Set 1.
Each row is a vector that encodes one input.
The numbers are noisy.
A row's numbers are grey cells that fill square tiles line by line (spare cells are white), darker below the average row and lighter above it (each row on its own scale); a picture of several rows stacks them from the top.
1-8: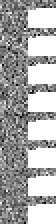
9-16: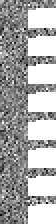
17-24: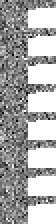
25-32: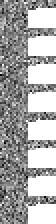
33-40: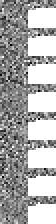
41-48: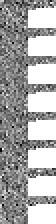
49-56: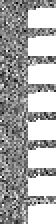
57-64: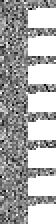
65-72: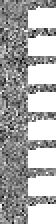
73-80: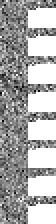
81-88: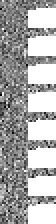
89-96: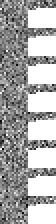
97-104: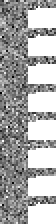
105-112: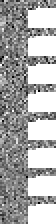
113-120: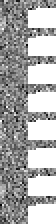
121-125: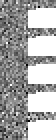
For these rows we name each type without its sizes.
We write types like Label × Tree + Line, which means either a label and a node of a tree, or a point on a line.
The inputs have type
Bool × Tree + Circle + Unit.
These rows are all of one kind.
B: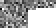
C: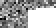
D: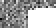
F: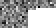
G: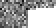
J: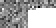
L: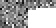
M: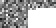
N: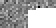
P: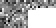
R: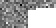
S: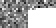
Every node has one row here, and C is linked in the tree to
L.
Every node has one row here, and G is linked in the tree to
R.
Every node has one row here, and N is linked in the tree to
F, L and R.
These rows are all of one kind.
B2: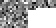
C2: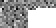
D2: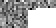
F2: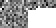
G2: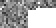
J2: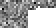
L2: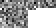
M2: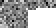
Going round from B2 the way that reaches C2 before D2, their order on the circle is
B2, J2, G2, L2, F2, M2, C2, D2.
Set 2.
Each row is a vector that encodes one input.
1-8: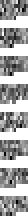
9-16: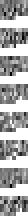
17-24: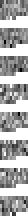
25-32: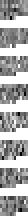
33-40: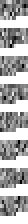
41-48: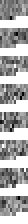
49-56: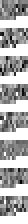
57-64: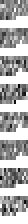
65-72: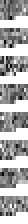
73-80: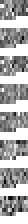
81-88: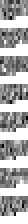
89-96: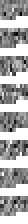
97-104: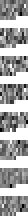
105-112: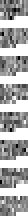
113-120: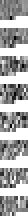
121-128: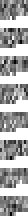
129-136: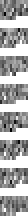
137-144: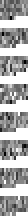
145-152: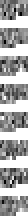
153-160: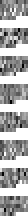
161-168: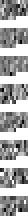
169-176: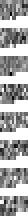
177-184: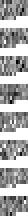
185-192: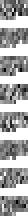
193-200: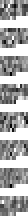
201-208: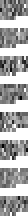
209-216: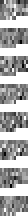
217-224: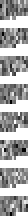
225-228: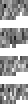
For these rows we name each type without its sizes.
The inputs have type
(Bool × Bool × Bool × Bool + Line) × Line.
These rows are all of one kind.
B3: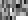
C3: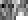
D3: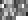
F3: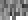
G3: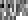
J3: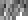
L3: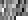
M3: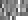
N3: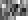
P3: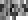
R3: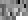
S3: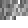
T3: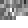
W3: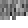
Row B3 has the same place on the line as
C3, G3, S3 and T3.
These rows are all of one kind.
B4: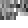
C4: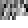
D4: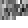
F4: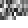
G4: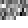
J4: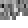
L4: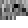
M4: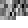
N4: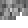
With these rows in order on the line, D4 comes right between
L4 and M4.
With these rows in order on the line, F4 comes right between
G4 and M4.
